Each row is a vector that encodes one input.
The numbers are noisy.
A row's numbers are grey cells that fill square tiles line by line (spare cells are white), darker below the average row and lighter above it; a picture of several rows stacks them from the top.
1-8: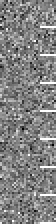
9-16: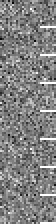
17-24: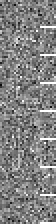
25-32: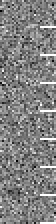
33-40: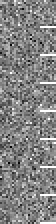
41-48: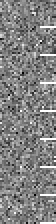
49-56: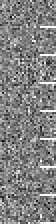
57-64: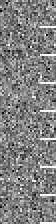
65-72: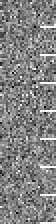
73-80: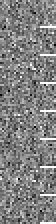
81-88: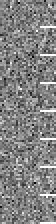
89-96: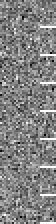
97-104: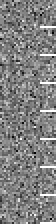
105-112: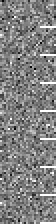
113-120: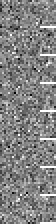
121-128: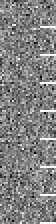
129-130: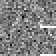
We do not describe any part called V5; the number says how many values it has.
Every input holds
a point on a 7-point line and a value of V5, together with either a point on a 7-point line, or a node of a 7-node tree.
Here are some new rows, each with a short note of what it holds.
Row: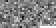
a point on each of two 7-point lines and a value of V5
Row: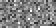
a point on each of two 7-point lines and a value of V5
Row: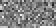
a point on a 7-point line, a node of a 7-node tree and a value of V5
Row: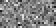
a point on a 7-point line, a node of a 7-node tree and a value of V5
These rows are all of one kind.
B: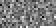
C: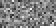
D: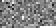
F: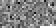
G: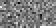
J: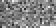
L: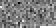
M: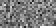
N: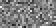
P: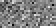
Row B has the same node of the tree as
G, L, M and N.
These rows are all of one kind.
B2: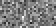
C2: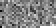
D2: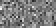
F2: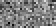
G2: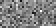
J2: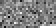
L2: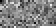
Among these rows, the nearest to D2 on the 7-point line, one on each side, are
C2 and J2.
